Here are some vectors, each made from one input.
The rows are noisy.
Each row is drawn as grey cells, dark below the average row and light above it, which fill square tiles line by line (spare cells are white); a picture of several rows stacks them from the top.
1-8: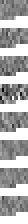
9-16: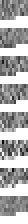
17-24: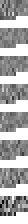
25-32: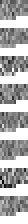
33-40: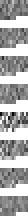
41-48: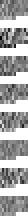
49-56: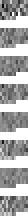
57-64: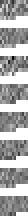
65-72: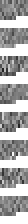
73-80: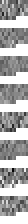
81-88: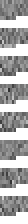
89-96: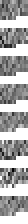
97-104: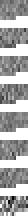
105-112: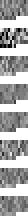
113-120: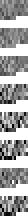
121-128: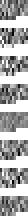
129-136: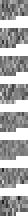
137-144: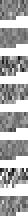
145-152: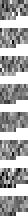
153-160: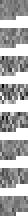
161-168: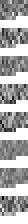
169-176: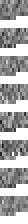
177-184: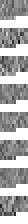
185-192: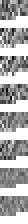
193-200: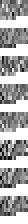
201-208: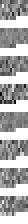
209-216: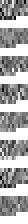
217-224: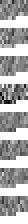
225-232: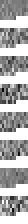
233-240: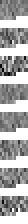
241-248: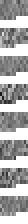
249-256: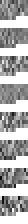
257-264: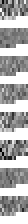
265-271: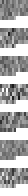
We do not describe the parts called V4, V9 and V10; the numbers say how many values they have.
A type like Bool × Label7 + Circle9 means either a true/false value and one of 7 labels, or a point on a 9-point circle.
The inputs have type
(Circle8 + V10) × Line5 × V4 × V9 + Line6.
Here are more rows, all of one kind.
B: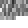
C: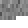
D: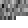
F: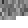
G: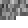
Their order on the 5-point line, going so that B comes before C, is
B, C, F, G, D.
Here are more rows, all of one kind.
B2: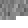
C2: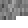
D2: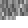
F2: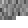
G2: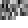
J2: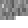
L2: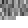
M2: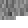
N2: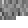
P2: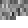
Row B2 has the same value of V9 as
D2, F2, J2 and N2.
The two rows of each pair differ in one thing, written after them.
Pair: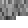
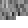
the place on the 5-point line
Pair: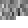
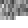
the value of V9
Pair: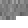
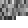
the place on the 8-point circle
